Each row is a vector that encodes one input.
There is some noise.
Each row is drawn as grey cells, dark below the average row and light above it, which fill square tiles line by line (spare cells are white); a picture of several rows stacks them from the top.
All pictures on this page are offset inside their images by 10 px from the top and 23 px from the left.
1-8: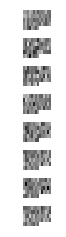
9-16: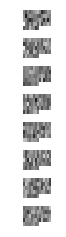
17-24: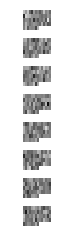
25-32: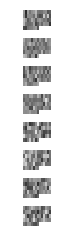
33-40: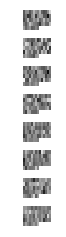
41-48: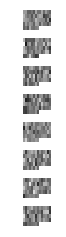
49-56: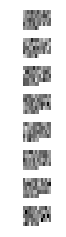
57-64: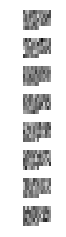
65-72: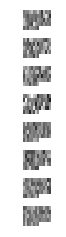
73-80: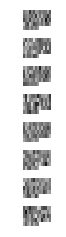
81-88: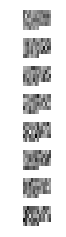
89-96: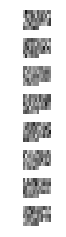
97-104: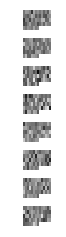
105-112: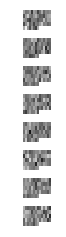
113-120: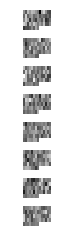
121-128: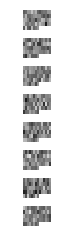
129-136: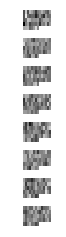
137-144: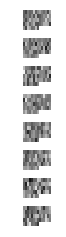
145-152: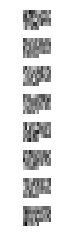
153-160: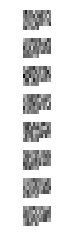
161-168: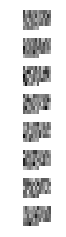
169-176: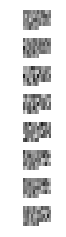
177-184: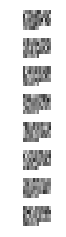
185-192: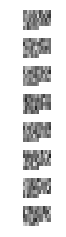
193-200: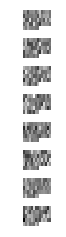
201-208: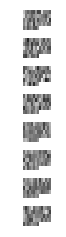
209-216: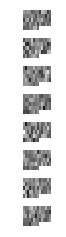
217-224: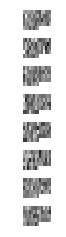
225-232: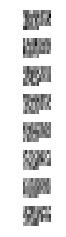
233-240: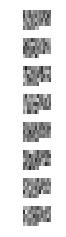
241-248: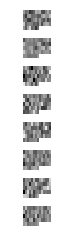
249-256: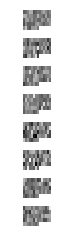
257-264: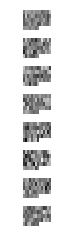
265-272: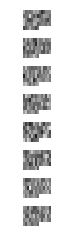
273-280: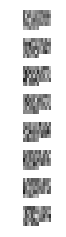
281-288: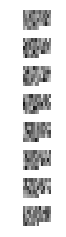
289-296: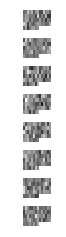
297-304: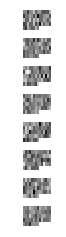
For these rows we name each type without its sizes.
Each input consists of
two labels and a true/false value.
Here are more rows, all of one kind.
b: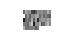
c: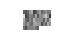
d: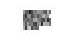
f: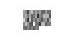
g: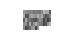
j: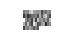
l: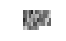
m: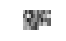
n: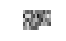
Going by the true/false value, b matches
g and l.
